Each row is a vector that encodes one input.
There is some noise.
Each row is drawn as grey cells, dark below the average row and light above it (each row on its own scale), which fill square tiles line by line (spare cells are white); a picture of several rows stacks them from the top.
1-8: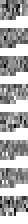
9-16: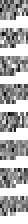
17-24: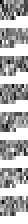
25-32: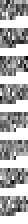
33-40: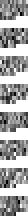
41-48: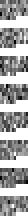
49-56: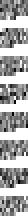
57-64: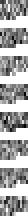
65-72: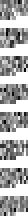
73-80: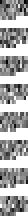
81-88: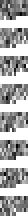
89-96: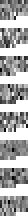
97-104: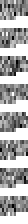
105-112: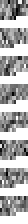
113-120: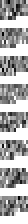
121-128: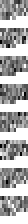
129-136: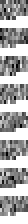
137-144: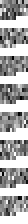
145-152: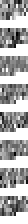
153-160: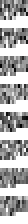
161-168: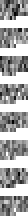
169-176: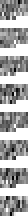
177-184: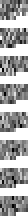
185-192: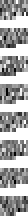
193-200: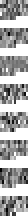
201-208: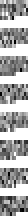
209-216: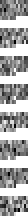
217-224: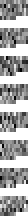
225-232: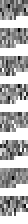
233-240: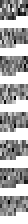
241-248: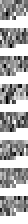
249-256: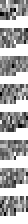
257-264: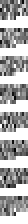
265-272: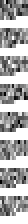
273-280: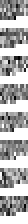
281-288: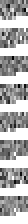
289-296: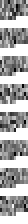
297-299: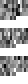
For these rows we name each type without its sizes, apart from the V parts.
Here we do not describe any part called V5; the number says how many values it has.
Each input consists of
a node of a tree, together with either four true/false values, or a value of V5.
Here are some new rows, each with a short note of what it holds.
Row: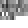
a node of a tree and four true/false values
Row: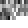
a node of a tree and a value of V5
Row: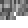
a node of a tree and a value of V5
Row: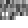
a node of a tree and four true/false values
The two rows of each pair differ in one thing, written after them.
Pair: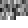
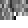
the node of the tree
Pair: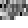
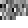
one of the four true/false values
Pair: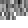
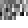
the node of the tree
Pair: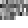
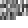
one of the four true/false values
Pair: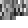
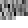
the node of the tree
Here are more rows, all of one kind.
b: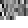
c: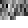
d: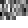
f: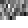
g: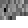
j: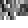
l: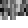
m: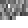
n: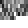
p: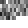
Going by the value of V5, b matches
c, d, f and m.
